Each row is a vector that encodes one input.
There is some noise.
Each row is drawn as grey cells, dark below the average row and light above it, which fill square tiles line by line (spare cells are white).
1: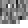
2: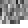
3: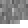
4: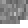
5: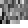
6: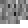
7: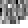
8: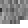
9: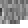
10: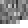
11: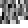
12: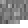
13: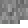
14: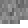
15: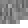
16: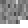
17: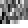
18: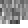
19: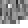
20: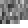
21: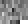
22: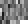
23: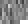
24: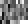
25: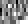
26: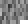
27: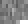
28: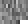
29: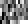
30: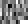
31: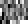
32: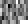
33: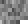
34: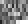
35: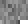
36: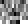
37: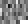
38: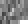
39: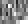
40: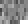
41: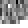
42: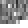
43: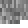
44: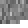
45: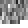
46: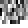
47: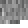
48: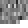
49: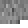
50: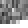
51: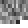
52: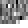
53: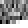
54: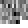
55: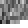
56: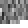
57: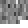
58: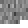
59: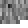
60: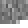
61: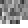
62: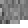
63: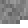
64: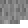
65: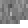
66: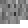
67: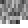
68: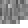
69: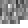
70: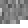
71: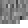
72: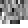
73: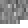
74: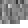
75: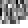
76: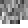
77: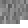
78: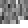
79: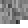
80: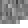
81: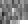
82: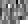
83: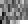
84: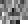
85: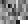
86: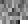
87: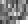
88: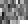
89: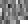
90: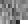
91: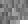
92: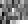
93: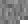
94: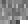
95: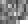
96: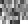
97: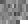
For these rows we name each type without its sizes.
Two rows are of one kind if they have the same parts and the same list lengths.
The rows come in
2 kinds.
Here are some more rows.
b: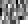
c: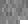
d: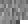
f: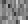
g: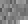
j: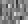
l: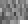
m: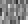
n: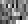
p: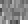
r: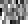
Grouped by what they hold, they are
b, d, j, m, n, r
c, f, g, l, p

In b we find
a point on each of two lines.
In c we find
a point on a line and three true/false values.
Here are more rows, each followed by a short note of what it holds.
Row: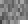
a point on a line and three true/false values
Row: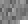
a point on a line and three true/false values
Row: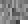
a point on each of two lines
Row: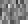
a point on each of two lines
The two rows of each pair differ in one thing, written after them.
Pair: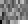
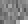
one of the three true/false values
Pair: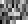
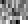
one of the three true/false values
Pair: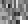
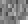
the place on the line
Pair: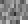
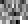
one of the three true/false values
